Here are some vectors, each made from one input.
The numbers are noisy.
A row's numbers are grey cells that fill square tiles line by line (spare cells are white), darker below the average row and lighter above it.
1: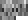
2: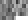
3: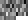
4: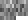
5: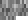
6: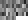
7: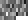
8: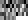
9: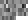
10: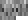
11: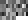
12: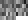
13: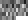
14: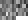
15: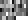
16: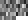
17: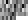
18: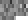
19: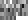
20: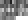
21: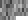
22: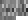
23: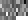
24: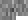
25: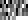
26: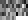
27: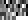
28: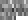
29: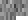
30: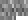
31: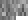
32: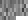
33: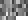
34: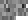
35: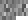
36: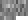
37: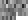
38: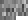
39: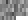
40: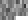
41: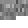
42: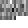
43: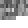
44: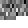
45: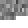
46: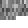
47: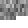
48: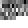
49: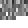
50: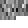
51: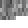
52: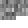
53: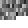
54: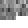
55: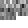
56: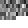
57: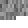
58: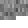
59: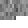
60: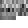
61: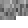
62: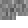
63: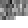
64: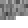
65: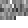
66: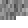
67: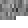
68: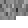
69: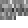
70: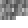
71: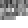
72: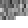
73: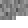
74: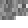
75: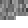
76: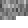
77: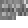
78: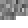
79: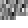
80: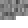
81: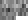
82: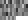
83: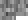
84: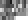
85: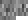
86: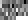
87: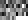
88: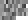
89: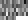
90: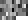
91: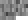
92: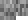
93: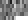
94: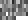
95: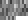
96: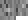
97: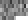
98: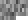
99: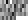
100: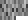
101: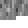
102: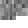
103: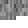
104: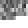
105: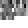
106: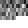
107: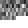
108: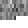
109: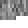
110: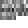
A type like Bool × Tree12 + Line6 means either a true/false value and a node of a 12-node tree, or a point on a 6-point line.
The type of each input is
(Bool × Bool × Bool + Unit) × Line11 + Line7.
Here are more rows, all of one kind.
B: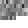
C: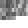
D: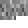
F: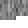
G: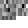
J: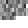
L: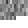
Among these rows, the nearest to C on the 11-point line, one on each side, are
D and G.
